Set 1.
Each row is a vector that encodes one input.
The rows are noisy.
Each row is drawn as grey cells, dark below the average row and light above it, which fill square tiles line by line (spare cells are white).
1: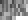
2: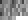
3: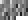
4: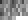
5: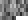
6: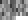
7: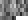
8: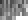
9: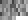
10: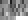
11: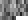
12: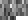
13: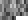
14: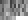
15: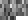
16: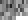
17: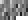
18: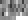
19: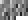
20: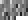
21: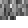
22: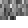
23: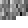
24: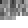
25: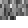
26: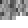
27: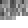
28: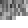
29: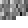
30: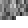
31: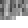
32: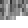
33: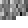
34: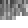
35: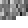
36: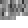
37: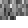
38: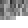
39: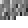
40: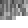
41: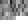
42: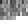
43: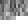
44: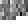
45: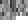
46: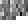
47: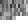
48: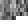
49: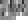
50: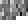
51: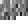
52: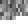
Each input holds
either a point on a 4-point line, or a point on each of two 5-point lines.
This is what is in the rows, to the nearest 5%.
About 50% of them hold a point on a 4-point line. The rest hold a point on each of two 5-point lines.
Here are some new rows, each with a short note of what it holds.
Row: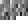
a point on a 4-point line
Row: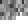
a point on each of two 5-point lines
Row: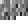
a point on a 4-point line
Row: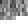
a point on each of two 5-point lines
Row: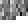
a point on a 4-point line
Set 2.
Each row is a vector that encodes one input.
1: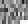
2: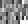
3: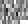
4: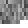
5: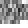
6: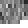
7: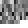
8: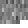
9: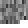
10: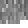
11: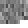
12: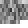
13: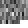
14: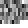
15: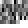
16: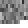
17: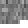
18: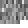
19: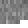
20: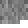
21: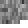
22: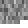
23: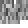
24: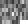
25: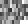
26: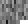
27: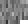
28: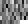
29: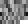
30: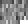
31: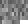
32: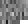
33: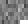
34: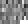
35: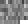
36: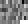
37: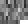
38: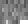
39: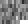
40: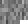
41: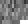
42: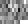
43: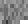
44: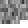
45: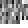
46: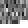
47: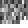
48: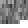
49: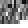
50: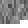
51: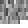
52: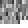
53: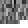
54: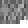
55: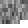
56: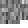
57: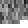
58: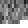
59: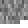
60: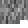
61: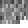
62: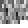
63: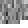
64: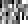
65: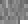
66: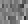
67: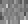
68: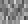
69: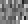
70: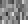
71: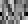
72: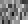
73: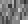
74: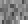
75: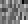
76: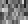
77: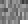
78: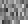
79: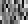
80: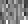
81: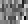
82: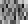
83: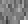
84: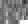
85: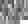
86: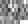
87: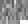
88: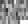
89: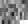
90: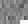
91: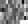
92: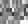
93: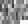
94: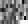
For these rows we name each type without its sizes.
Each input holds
either a point on a line, or four true/false values.
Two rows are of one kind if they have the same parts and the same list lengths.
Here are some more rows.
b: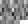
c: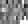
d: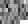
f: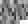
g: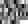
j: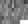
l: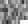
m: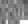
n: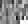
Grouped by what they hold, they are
b, d, f, g
c, j, l, m, n

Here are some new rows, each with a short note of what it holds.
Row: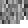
four true/false values
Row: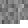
four true/false values
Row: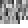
four true/false values
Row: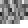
a point on a line
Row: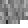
four true/false values
